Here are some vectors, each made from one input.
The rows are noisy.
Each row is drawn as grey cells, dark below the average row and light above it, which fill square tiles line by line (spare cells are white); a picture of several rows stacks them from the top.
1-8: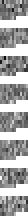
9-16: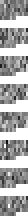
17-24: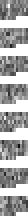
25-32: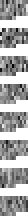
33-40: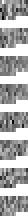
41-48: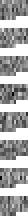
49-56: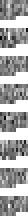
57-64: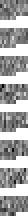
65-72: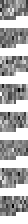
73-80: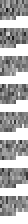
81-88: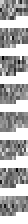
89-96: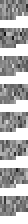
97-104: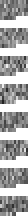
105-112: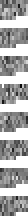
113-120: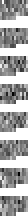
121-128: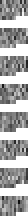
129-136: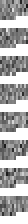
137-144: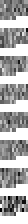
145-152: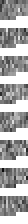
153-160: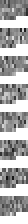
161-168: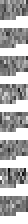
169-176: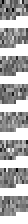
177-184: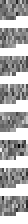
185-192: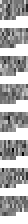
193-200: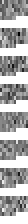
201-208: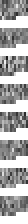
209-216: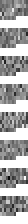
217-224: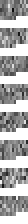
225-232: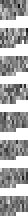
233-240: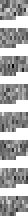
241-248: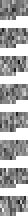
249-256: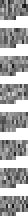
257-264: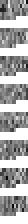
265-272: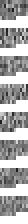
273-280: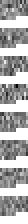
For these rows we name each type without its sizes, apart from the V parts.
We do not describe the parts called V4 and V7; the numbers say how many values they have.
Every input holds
a point on a circle, a point on a line and a value of V7, together with a list of items, each either a point on a circle, or a value of V4.
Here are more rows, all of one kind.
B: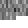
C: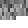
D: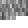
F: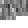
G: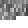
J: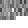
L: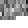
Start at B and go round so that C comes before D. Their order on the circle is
B, J, L, C, D, F, G.
